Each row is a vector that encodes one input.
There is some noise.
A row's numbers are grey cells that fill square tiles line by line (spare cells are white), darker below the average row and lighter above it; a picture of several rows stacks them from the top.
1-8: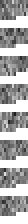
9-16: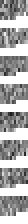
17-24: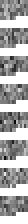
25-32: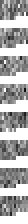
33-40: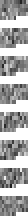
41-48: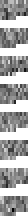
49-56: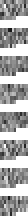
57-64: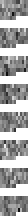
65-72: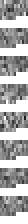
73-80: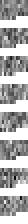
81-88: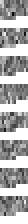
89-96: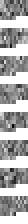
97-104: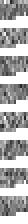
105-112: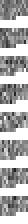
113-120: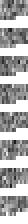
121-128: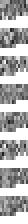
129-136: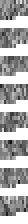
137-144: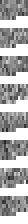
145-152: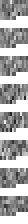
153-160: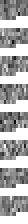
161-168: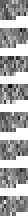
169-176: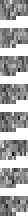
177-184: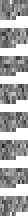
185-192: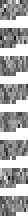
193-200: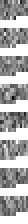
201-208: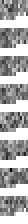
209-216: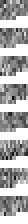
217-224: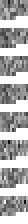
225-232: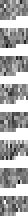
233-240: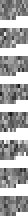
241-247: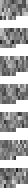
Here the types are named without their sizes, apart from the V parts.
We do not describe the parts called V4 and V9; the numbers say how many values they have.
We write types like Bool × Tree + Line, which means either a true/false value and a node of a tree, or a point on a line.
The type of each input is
Label × (Line × V4 + V9).
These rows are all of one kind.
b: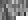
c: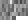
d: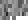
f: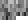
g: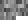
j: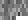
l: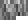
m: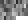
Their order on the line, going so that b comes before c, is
d, b, l, f, j, m, g, c.
